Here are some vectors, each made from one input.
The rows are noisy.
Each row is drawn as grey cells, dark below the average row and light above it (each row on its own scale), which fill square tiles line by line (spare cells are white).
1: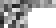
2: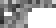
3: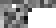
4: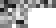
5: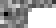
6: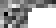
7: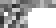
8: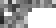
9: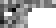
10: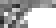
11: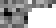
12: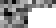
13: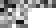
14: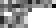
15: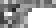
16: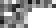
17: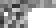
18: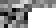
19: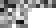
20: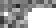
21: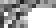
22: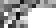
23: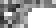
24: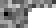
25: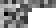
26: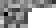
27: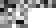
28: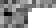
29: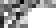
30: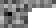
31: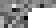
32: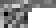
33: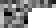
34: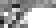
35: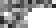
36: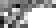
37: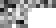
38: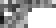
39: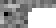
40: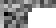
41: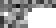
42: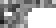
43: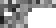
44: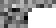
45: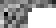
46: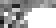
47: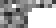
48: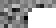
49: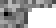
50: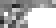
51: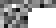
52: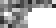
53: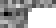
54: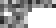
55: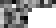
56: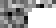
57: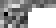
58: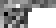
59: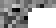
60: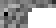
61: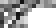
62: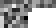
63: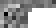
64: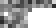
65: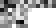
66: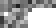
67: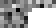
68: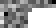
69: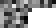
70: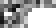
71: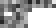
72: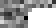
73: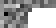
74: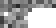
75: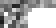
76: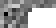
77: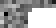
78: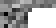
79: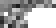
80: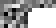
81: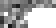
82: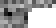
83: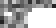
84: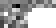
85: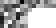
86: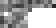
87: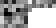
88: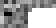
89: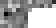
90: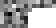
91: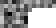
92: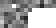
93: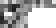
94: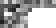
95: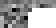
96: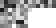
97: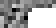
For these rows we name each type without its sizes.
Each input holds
a list of points on a line.
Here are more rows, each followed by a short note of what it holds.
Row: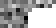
a list of two items
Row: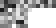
the empty list
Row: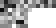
the empty list
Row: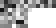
the empty list
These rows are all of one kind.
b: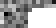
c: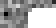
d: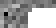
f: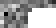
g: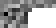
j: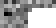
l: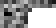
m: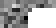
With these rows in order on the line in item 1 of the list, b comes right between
j and l.
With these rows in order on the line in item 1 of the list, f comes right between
d and l.
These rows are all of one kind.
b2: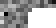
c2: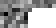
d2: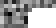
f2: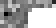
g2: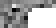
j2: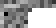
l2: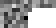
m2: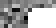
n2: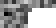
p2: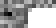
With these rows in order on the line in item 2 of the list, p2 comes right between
c2 and n2.
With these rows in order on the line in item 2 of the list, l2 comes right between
d2 and g2.
